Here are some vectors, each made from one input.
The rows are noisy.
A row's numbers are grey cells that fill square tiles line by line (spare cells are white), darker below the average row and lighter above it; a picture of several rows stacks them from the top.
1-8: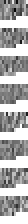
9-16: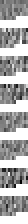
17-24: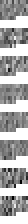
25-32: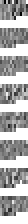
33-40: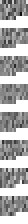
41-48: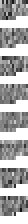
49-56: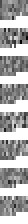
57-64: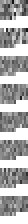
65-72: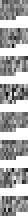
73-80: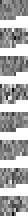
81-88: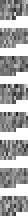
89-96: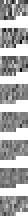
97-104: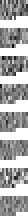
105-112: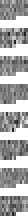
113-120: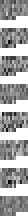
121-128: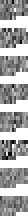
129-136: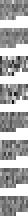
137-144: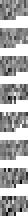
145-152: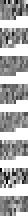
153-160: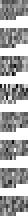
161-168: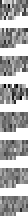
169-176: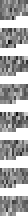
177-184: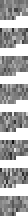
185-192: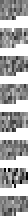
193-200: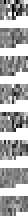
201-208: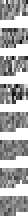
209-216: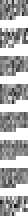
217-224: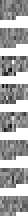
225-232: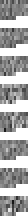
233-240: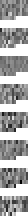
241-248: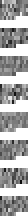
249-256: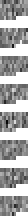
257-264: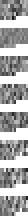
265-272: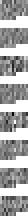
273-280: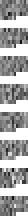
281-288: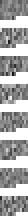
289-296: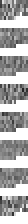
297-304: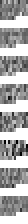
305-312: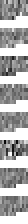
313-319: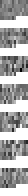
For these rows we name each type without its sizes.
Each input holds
a point on a circle.
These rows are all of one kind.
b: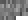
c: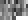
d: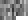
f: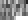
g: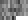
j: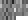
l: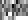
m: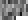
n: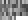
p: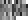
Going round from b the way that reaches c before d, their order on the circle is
b, c, m, p, n, f, l, j, d, g.
